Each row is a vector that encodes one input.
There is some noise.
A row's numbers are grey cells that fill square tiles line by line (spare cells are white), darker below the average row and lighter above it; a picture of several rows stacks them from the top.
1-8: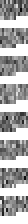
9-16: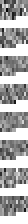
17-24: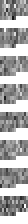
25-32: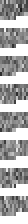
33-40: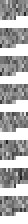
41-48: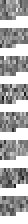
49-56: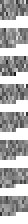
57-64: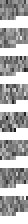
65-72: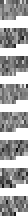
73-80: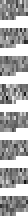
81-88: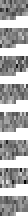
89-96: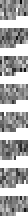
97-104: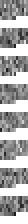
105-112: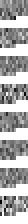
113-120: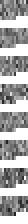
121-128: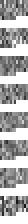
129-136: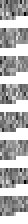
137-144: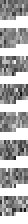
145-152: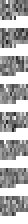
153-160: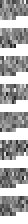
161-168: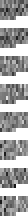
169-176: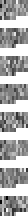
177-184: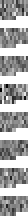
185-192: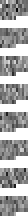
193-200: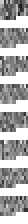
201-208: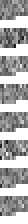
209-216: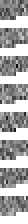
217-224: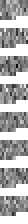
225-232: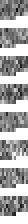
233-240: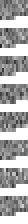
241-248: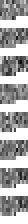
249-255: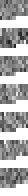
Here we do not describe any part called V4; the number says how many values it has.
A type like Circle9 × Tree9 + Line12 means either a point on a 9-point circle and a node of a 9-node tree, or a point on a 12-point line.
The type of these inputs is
Bool × (Circle10 + Unit) + Line8 × (Line8 + V4).
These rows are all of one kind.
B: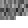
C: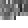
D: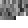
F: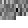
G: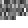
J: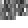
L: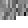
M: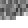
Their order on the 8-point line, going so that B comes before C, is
J, G, D, B, M, F, C, L.
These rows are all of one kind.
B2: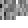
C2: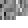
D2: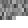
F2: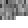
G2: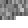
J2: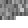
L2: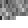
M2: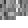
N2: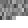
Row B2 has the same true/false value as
C2 and M2.
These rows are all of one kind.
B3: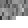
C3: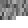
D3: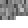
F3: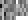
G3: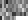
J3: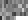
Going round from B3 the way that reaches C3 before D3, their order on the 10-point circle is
B3, C3, F3, D3, J3, G3.
